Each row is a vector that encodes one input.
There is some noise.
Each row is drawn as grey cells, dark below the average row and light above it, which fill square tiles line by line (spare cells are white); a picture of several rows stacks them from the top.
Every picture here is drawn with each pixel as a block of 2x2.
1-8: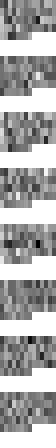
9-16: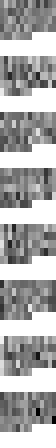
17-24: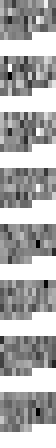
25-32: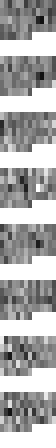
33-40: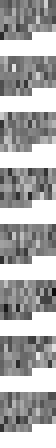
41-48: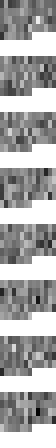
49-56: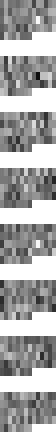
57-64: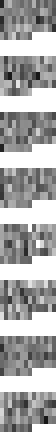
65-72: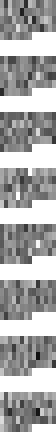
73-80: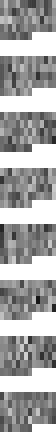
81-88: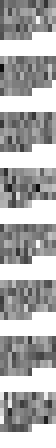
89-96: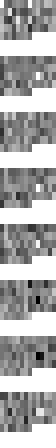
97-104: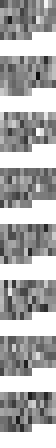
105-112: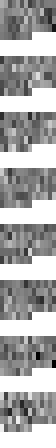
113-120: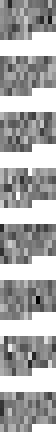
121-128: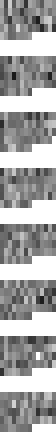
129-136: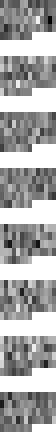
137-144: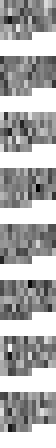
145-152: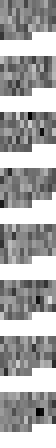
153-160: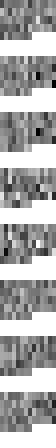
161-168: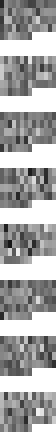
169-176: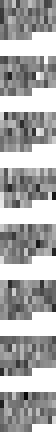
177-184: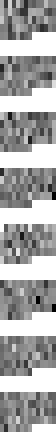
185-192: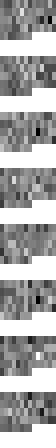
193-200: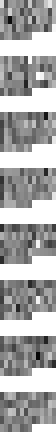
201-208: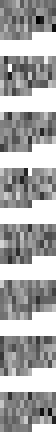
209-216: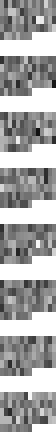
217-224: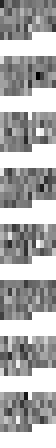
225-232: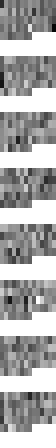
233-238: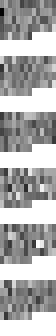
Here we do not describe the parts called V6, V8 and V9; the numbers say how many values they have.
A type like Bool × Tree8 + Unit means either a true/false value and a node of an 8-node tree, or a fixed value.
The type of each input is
((Line4 + Line7) × Tree10 + V6) × V8 × V9.
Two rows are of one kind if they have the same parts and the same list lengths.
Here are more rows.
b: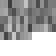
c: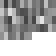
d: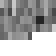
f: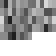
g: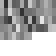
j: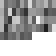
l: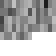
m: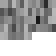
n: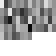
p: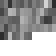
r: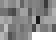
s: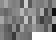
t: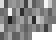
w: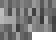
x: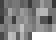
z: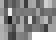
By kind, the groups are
b, d, p, s, w, x
c, f, g, j, n, t, z
l, m, r

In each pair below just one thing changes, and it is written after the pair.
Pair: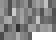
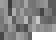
the node of the tree
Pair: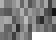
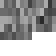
the value of V8
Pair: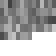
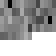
the value of V9
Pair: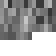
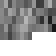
the place on the 7-point line
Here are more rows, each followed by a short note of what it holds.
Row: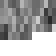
a point on a 7-point line, a node of a 10-node tree, a value of V8 and a value of V9
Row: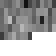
a point on a 7-point line, a node of a 10-node tree, a value of V8 and a value of V9
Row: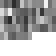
a value of V6, a value of V8 and a value of V9
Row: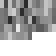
a value of V6, a value of V8 and a value of V9
